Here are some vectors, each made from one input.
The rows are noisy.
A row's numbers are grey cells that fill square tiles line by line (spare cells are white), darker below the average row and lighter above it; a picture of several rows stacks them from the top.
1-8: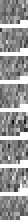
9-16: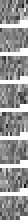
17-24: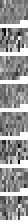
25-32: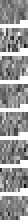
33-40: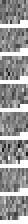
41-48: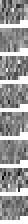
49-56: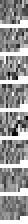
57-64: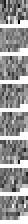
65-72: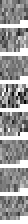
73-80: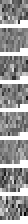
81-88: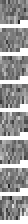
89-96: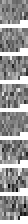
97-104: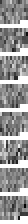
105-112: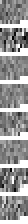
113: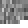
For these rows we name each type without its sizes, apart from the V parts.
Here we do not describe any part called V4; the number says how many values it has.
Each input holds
a list of items, each a true/false value and a value of V4.
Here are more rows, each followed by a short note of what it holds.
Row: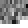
the empty list
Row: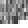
a list of two items
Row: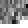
the empty list
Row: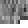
a list of one item
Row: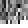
a list of one item
